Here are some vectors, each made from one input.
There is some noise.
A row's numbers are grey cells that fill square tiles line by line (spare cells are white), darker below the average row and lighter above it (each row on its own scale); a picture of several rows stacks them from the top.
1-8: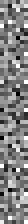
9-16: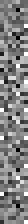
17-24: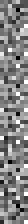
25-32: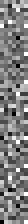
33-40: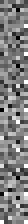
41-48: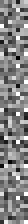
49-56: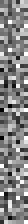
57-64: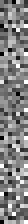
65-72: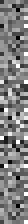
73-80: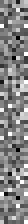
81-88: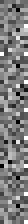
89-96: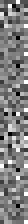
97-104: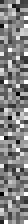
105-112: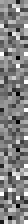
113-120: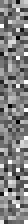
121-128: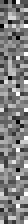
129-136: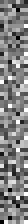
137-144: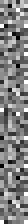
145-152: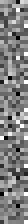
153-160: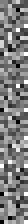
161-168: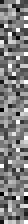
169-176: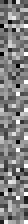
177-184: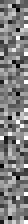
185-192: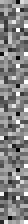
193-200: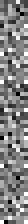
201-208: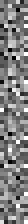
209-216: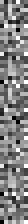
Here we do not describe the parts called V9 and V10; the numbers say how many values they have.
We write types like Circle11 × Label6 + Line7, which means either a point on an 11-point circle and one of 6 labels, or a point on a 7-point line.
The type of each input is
Bool × Line7 × V9 + V10.
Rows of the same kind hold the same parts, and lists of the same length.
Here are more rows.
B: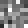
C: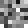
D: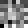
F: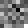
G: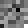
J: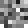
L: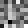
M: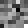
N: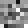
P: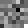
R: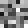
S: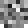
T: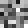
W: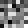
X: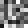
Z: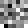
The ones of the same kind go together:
B, D, F, G, L, M, P, W, X
C, J, N, R, S, T, Z

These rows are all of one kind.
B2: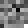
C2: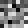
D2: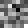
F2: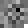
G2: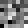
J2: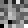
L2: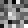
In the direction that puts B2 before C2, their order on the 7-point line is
F2, B2, D2, G2, C2, J2, L2.
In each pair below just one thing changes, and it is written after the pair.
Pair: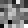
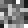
the true/false value
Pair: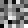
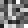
the true/false value
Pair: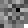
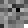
the true/false value
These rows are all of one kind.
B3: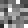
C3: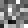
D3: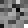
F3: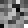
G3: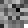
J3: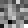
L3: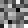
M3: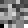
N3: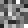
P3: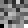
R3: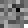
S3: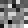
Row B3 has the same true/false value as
C3, G3 and N3.
